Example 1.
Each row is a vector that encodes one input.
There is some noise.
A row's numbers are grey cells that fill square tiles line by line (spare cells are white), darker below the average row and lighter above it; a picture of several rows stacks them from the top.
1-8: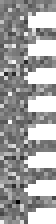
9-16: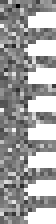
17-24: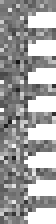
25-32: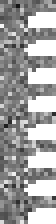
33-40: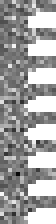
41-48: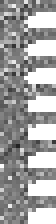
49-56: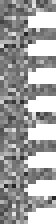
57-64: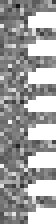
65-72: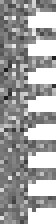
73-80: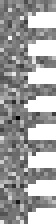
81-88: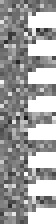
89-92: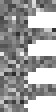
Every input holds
one of 5 labels.
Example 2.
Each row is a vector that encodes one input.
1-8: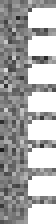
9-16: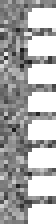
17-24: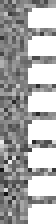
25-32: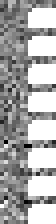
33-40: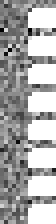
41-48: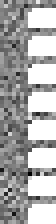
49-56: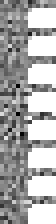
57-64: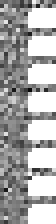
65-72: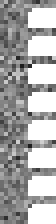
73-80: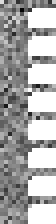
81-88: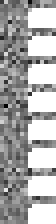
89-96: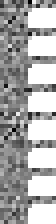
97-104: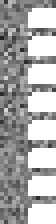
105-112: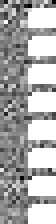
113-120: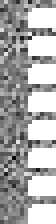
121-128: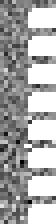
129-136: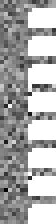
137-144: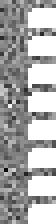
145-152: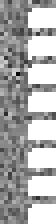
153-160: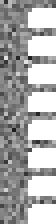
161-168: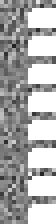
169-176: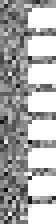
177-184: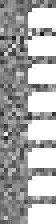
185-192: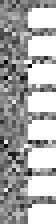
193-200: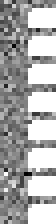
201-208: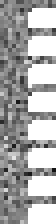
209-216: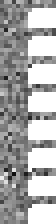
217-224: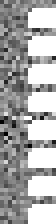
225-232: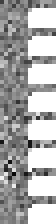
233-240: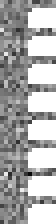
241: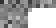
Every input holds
a point on a 10-point circle.
